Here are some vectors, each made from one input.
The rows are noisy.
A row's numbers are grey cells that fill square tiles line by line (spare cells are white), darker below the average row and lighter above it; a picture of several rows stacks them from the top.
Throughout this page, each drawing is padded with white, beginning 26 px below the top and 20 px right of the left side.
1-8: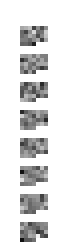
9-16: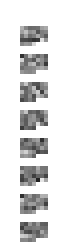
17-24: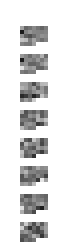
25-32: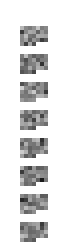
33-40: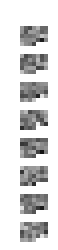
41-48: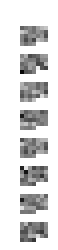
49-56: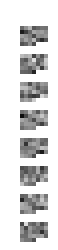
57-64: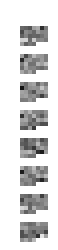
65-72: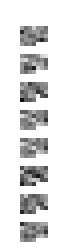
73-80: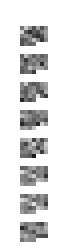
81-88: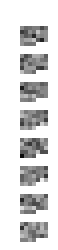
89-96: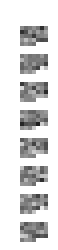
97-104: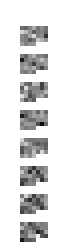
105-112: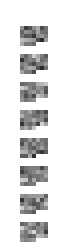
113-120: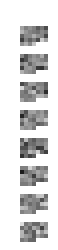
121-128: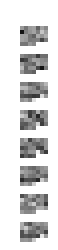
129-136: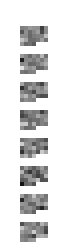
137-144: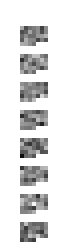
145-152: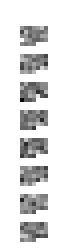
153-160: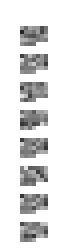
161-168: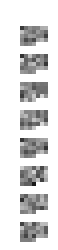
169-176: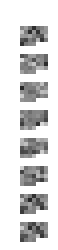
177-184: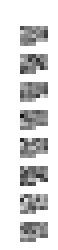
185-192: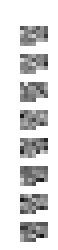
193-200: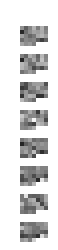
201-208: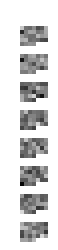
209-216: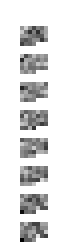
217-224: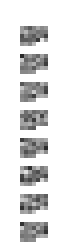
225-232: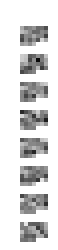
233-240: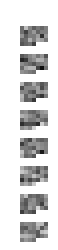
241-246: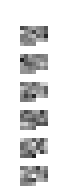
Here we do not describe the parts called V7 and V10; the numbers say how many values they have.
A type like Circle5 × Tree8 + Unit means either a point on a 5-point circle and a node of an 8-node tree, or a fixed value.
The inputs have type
Line8 + List2(Line5) + V7 × V10.
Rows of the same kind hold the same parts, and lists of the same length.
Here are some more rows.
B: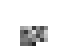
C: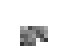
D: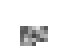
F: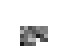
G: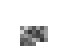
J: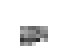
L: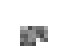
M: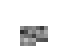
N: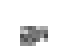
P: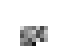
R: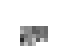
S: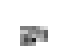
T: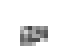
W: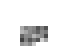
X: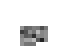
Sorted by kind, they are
B, P
C, F, G, L
D, M, X
J, N, R, T, W
S

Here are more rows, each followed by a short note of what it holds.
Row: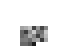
the empty list
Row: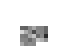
a list of one item
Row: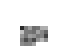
a list of one item
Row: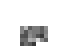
a point on an 8-point line
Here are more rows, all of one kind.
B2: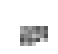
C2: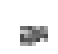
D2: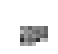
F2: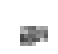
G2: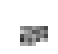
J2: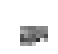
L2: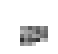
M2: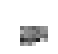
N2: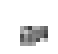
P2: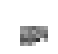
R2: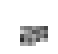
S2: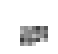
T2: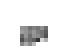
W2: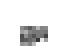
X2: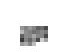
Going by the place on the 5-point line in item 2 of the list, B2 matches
N2, P2, T2 and W2.
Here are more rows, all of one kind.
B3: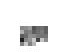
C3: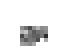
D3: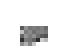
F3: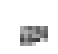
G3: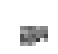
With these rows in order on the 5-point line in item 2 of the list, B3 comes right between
D3 and F3.
